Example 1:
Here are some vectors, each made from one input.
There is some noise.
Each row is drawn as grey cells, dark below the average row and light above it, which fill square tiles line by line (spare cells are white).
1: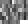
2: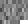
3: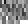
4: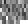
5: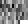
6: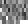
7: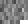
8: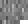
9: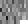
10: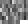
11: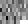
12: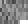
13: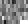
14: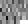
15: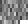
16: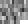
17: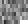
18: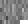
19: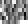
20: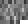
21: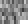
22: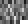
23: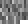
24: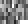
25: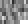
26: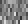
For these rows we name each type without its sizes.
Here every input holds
a point on a line.
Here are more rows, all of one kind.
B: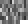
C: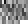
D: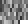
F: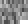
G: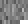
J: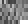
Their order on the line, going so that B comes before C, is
F, J, G, D, B, C.
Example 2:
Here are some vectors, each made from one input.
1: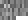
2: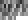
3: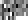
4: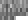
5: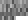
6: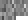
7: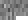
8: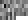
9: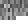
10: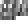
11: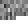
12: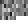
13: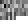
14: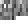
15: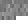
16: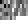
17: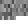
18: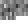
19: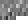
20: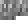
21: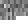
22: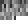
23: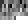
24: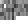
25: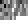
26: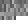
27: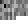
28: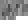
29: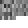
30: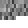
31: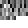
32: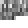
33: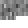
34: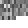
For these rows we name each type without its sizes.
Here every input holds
a point on a line.
